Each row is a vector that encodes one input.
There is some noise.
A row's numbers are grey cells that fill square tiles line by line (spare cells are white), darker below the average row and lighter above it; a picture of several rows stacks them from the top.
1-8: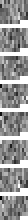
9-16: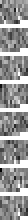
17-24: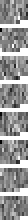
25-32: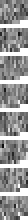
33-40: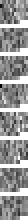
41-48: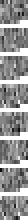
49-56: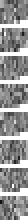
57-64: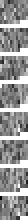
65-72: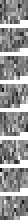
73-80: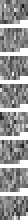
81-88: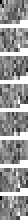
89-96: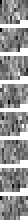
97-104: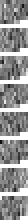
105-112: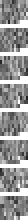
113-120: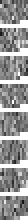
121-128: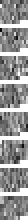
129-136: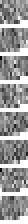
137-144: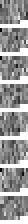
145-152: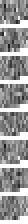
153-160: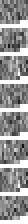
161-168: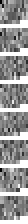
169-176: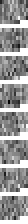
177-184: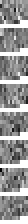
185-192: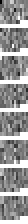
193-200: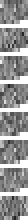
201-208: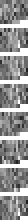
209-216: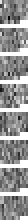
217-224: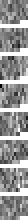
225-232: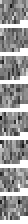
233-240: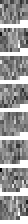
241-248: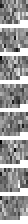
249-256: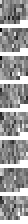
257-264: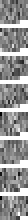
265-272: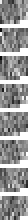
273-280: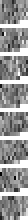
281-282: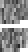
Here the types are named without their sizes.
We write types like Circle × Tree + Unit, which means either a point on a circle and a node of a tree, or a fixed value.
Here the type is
(Circle + Line) × (Circle + Unit).
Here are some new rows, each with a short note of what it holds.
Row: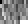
a point on a circle and a point on a line
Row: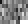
a point on a circle and a point on a line
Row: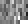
a point on a circle
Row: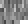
a point on a line
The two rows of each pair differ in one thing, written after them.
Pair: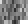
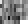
the place on the line
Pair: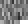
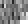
the place on the circle
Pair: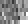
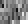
the place on the line
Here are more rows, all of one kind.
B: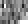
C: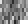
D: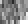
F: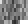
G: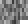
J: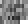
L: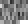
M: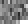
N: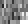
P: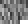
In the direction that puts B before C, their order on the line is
B, M, J, P, N, D, L, F, G, C.
